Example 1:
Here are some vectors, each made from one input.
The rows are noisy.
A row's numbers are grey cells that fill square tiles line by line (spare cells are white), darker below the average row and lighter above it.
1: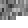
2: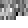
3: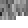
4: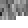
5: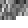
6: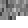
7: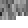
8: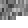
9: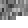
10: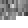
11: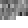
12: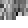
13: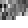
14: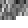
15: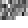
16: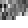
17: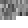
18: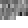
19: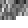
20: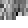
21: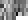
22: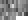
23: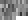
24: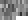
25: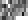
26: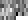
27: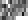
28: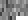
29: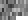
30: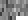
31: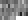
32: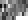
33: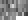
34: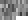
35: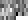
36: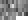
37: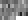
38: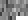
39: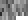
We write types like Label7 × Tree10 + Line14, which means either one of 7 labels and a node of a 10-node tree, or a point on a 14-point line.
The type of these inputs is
Line5 + Line6.
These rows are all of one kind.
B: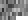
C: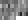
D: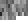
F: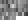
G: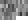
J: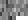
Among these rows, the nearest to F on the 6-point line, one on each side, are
C and D.
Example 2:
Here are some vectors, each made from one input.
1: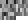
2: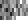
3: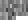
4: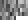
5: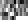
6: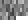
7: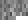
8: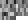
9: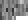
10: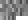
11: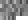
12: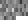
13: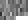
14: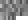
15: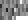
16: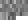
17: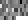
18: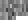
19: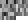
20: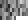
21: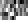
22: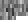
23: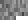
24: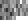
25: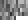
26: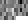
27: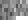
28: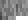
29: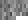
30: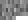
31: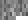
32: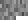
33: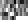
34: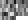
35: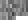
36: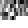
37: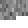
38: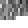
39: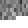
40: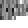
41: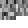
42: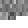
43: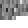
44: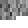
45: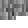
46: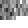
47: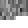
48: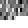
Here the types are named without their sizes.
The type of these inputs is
Bool × Circle + Unit.
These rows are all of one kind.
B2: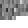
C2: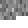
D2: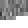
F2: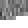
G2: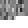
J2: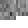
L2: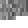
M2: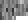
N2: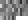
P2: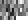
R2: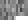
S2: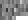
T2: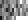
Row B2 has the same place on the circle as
D2, F2, M2 and S2.
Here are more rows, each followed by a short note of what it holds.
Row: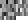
a fixed value
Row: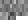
a point on a circle and a true/false value
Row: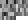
a fixed value
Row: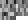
a fixed value
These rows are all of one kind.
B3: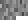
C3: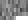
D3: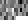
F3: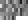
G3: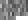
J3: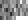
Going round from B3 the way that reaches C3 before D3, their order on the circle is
B3, F3, G3, C3, J3, D3.
